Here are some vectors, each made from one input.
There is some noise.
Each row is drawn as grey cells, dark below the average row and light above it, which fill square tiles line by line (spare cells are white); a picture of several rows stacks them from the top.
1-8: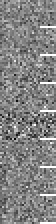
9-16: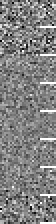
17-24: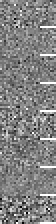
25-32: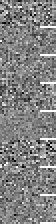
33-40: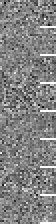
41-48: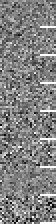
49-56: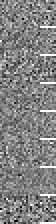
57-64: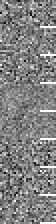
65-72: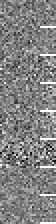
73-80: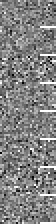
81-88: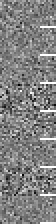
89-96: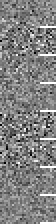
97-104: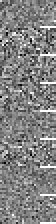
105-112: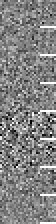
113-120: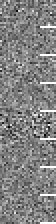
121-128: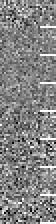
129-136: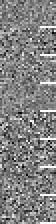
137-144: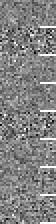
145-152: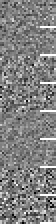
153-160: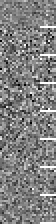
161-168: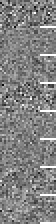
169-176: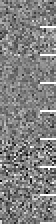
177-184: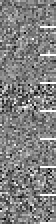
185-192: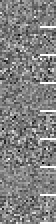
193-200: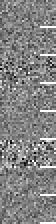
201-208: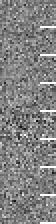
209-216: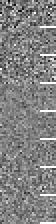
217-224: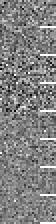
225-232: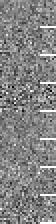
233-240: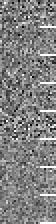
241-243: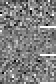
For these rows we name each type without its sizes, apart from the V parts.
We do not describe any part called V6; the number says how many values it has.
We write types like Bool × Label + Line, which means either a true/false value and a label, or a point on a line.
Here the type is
(Bool × Bool × Bool × Bool + Unit) × Tree × V6 + Line.
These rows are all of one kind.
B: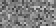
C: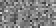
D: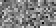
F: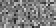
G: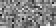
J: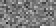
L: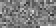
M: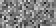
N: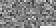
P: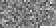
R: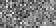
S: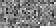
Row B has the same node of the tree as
C, F and J.
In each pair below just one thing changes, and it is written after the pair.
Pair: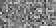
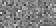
one of the four true/false values
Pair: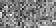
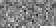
the node of the tree
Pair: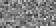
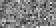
the node of the tree
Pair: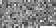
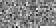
the value of V6
